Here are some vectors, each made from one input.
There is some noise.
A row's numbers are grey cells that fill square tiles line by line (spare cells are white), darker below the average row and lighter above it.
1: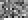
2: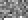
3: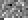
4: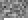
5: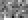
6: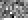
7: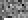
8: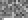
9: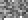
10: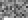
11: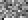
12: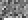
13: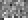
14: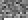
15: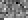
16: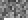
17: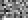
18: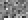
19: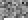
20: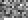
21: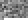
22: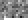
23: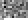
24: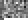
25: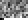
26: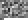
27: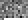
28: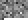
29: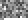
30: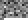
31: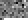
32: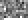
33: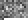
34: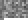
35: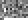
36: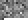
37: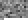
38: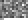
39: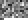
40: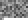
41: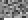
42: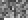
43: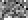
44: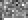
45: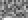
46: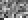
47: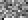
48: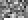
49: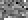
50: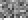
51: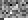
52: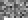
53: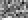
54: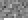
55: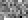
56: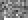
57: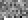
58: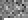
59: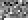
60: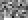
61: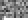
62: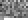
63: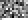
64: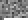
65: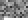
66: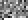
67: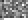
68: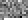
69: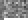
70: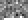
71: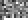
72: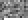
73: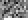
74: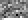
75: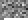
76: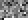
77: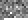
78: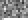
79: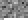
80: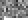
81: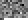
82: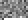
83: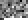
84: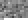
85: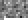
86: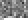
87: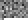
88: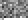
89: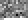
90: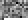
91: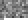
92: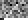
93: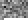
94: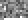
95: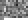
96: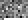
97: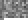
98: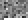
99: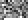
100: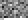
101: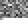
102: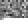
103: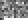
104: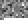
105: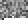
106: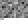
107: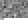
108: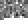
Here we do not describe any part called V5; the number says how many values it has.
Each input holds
a value of V5, together with either a point on an 11-point line, or a node of an 11-node tree.
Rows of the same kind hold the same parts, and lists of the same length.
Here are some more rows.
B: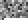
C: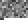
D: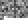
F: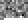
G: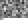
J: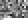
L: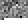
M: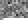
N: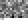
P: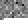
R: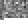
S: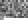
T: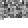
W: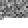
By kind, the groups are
B, D, F, G, J, M, N, R, S, T, W
C, L, P

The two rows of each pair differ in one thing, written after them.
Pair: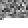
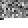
the value of V5
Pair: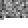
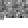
the place on the 11-point line
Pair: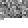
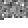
the place on the 11-point line
